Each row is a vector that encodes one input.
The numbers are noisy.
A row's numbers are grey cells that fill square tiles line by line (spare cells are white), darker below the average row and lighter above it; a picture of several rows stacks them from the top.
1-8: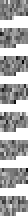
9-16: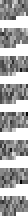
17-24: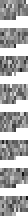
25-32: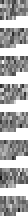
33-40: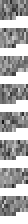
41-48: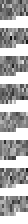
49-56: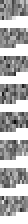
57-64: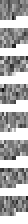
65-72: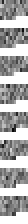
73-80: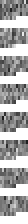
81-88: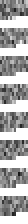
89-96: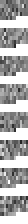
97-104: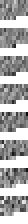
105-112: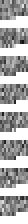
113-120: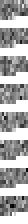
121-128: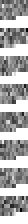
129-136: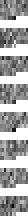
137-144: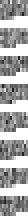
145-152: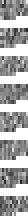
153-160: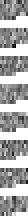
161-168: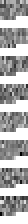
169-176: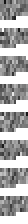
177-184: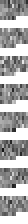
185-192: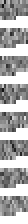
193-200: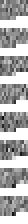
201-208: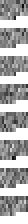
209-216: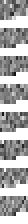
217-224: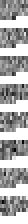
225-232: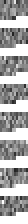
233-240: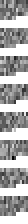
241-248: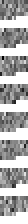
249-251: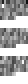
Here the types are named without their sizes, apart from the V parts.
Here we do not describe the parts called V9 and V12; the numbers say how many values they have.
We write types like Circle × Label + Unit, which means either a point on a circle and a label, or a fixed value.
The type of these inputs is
Bool × Line × V9 × V12.
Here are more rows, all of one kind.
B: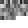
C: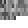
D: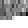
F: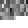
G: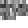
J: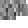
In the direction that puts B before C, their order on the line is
B, J, F, C, D, G.
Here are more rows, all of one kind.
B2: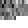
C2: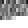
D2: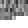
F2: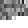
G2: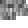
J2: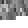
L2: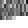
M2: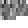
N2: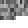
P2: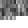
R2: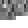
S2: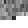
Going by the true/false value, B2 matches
G2, M2 and S2.
